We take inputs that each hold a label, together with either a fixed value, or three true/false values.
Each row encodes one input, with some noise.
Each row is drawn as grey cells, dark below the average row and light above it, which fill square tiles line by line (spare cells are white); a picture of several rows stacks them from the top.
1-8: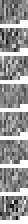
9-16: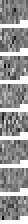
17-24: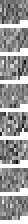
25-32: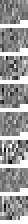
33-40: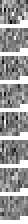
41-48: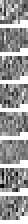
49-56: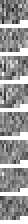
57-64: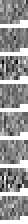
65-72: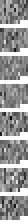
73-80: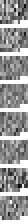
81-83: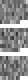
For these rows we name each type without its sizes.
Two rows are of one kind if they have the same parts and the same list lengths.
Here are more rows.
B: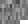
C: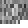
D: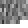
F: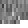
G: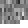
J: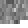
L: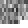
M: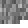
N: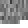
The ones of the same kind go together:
B, C, F, G, N
D, J, L, M

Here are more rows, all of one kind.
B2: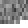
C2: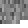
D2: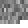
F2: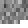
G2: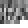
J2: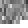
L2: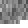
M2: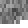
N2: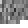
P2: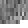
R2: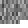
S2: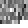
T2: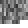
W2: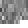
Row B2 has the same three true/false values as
C2, G2 and P2.
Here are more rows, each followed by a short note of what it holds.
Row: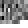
a label
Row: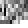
a label and three true/false values
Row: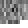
a label and three true/false values
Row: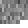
a label and three true/false values
